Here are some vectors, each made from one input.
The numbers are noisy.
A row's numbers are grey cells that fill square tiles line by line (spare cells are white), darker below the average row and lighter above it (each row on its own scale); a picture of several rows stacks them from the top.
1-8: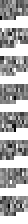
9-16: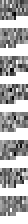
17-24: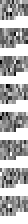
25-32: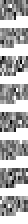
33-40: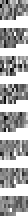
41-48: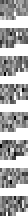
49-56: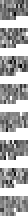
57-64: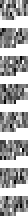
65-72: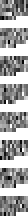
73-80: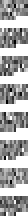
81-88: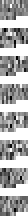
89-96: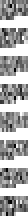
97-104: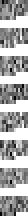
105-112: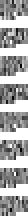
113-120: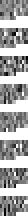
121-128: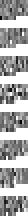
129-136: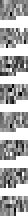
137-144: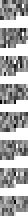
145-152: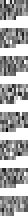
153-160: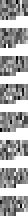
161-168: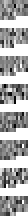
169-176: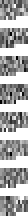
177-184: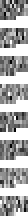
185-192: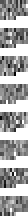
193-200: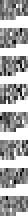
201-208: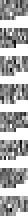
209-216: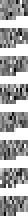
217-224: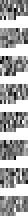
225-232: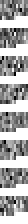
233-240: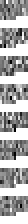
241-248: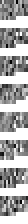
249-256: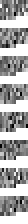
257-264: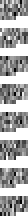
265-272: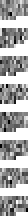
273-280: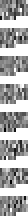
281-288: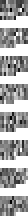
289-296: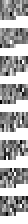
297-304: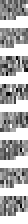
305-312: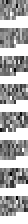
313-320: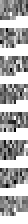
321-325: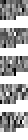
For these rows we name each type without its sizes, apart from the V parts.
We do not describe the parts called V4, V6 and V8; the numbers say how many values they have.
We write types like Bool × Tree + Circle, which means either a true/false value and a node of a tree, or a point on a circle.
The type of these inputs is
((Label + Line) × V8 + V4 × V6) × Tree.
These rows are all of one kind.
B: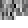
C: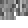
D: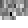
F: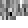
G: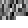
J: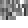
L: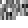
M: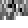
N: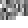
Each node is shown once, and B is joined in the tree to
C, J and L.
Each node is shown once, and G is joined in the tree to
C.
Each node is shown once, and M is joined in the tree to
N.
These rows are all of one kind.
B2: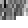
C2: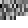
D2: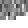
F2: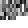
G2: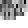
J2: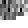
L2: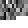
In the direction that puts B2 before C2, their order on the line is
J2, L2, G2, B2, F2, C2, D2.
